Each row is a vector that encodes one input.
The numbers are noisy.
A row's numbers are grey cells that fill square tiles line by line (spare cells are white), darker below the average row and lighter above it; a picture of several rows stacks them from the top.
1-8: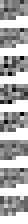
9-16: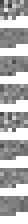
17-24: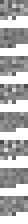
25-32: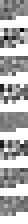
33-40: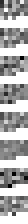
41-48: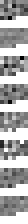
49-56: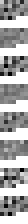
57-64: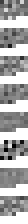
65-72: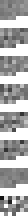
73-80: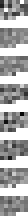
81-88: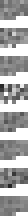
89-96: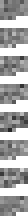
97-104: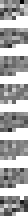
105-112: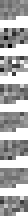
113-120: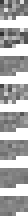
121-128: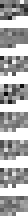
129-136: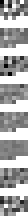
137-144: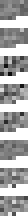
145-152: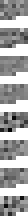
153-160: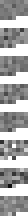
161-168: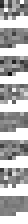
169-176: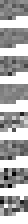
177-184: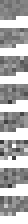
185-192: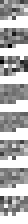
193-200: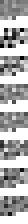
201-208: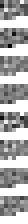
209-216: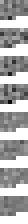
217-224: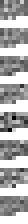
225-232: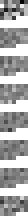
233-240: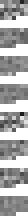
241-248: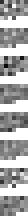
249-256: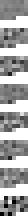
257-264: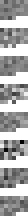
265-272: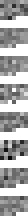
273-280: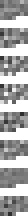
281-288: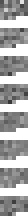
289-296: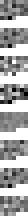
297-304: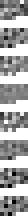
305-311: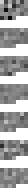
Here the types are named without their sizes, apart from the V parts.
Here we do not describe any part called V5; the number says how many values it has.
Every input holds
a list of items, each a true/false value and a value of V5.
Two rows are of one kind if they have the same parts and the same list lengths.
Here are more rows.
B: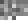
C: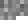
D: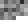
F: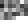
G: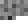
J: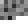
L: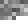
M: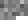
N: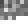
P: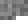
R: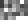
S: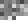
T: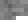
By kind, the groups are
B, C, D, F, G, J, M, S, T
L
N, P, R

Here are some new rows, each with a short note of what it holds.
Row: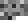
the empty list
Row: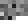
the empty list
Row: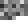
the empty list
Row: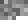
the empty list
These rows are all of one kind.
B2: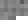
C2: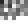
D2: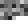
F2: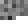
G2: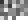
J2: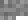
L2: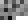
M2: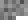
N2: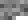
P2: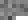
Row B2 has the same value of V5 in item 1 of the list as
C2, G2, N2 and P2.
